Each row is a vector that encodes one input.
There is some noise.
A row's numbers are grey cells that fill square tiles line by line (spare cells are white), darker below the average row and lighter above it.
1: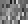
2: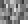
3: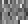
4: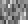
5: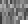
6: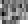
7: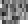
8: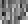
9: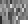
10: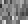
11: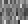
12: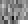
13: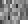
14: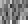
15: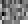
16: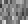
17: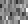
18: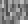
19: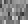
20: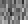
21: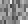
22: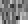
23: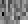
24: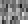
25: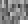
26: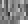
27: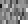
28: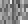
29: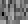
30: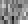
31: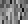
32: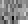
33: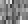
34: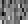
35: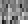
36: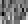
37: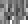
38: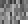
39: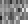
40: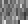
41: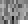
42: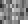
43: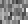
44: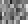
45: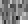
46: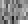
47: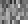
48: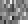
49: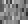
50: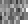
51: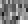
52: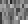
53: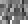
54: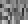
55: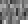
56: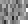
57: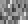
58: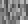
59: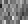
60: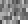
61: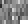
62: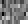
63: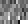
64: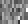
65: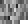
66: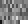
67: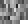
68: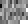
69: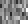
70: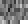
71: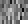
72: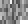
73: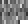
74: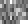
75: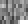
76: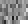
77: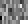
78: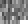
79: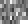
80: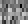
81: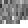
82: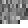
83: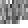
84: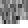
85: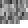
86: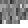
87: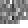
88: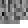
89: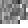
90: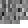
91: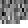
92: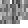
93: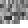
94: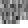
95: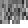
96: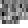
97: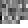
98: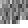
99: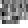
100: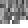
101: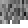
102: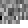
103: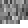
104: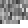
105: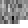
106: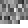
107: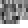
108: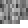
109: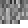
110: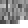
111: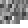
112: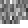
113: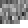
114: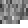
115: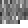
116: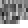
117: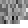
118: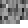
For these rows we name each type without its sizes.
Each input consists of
a point on a line, together with either a fixed value, or three true/false values.
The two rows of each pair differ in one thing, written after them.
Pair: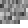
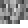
the place on the line
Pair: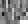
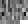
one of the three true/false values
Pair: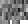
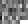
the place on the line
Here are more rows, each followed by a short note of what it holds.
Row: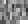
a point on a line
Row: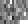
a point on a line
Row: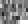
a point on a line
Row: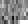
a point on a line
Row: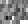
a point on a line and three true/false values
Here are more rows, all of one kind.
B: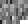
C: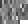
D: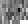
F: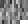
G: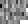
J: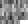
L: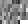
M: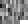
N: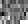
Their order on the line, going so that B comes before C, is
F, N, D, L, G, J, B, C, M.
